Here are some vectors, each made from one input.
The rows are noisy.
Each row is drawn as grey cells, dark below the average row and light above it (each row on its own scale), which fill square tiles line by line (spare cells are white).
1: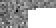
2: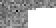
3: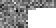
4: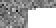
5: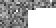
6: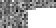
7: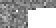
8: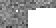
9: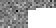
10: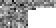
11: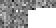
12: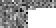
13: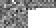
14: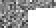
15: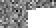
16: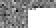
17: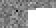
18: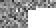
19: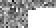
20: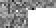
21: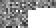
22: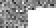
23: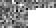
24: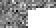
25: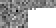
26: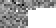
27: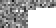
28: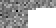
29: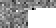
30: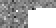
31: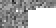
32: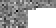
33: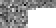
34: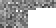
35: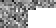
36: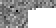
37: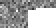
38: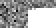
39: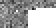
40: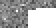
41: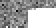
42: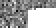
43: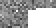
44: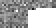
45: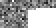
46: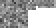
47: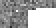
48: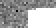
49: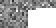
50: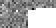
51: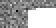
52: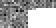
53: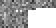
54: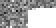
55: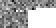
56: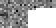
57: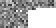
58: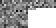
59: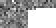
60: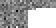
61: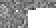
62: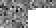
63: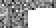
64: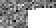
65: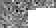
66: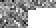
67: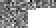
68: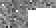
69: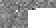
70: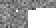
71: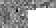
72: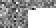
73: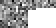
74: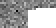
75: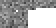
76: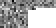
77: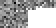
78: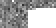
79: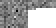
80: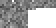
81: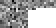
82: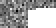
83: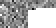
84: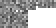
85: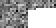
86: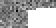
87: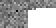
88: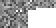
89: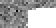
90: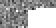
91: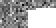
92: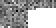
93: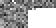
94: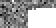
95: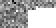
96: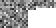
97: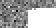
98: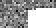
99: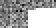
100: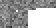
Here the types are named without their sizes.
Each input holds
a point on a line, a node of a tree and five true/false values.
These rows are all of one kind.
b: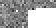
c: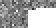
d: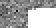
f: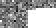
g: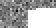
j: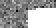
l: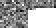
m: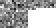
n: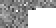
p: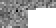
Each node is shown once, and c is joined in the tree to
l.
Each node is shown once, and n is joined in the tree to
g.
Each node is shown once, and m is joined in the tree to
b.
